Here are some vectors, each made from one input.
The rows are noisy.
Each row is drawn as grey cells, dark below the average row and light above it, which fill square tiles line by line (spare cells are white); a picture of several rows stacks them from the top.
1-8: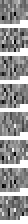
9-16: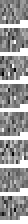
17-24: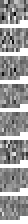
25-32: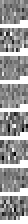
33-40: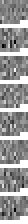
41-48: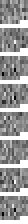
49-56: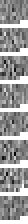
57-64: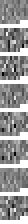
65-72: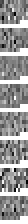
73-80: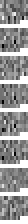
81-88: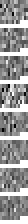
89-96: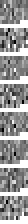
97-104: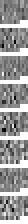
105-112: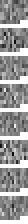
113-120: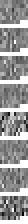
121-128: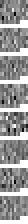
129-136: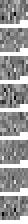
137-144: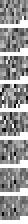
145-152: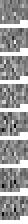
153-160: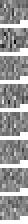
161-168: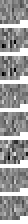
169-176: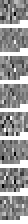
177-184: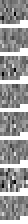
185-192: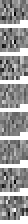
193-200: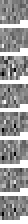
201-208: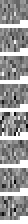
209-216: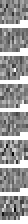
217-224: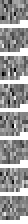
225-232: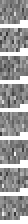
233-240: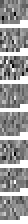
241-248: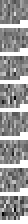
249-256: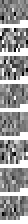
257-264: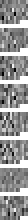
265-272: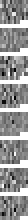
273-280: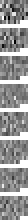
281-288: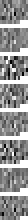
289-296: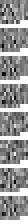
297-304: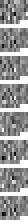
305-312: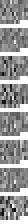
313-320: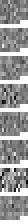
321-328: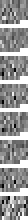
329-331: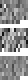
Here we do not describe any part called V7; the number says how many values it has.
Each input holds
a list of up to two items, each a point on a 5-point line and a value of V7.
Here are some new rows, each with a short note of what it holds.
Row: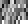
the empty list
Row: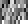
the empty list
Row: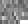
a list of two items
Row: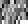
the empty list
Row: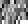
the empty list
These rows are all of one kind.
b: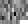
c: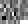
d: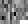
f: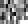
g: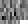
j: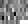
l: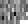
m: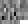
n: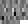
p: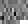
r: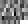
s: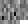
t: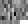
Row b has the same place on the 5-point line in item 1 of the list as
d and t.
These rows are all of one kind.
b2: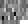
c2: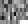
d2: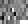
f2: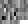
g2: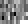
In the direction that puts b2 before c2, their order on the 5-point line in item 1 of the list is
d2, b2, g2, f2, c2.
